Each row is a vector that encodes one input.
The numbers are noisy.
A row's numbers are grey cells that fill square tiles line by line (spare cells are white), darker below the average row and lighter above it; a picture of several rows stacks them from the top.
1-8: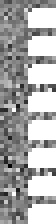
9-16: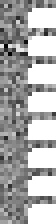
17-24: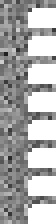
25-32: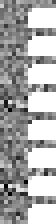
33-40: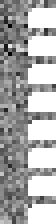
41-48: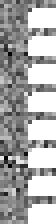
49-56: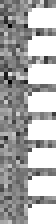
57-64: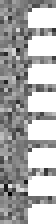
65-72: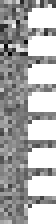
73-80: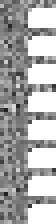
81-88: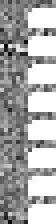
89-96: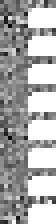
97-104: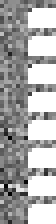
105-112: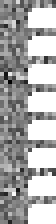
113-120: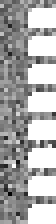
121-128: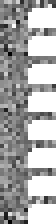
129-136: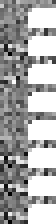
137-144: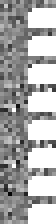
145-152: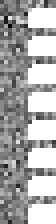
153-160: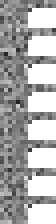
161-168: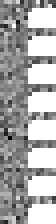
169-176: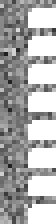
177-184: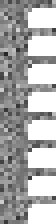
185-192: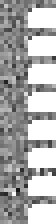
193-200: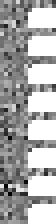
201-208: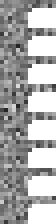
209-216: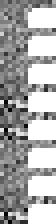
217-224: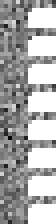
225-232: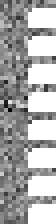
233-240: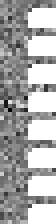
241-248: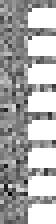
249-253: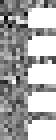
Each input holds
either a point on a 3-point line and a point on a 7-point line, or a point on a 9-point line.
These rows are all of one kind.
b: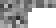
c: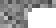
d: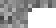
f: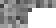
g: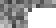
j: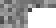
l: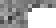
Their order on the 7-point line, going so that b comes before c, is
b, g, f, j, d, l, c.
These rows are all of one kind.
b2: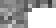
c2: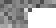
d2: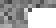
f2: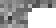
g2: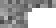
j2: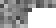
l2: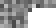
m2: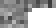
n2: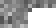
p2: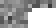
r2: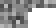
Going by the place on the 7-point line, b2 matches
g2 and m2.
